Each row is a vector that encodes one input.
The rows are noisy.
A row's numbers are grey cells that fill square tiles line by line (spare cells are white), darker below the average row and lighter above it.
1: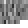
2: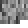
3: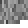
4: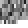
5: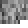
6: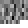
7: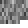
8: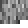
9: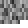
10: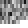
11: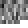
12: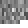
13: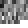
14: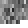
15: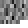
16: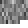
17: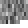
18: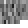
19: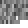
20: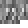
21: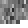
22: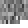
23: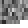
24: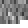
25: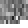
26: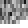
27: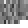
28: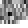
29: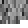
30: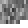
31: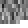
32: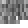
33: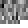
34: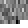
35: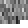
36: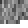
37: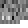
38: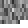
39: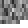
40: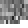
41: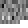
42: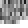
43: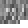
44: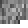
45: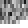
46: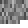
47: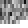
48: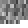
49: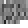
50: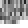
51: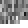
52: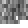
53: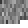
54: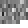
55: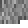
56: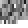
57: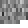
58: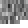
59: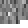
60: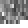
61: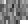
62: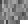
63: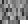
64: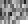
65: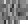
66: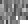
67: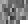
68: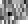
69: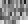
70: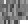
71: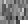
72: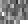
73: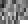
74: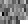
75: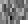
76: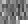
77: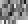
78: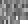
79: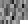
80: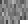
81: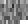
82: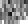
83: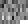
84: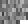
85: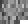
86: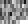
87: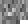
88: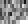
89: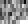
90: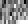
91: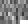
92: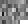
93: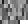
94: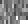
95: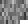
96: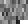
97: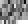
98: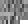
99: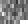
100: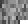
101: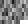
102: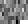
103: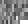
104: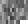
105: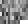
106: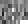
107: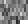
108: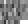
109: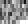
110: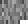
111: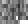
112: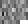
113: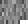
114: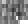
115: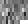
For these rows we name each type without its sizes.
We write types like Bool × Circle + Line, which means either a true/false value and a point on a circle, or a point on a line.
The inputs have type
Label × List(Line).
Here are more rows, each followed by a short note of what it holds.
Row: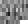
a label, together with a list of one item
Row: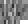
a label, together with a list of two items
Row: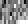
a label, together with the empty list
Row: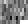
a label, together with a list of two items
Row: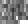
a label, together with a list of one item
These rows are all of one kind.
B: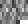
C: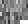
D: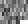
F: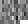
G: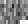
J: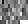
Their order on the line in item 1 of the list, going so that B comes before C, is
F, J, D, B, G, C.
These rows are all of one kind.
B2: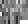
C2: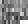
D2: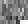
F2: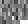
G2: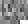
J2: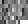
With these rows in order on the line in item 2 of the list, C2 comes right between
B2 and D2.
